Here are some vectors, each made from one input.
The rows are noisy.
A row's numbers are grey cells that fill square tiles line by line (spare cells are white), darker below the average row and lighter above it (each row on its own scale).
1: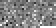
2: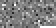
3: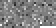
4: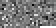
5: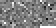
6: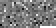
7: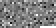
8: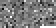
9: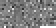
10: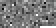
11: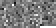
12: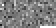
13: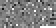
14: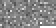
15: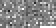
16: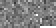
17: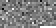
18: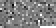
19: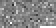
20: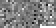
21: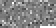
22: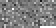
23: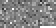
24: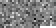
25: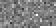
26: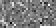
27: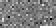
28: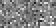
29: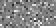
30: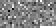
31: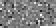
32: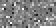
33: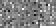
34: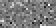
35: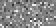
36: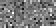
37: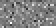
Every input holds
a point on a 5-point line and a true/false value.
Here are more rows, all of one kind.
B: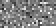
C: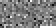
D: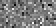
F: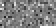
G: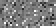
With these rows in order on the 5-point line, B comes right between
C and D.
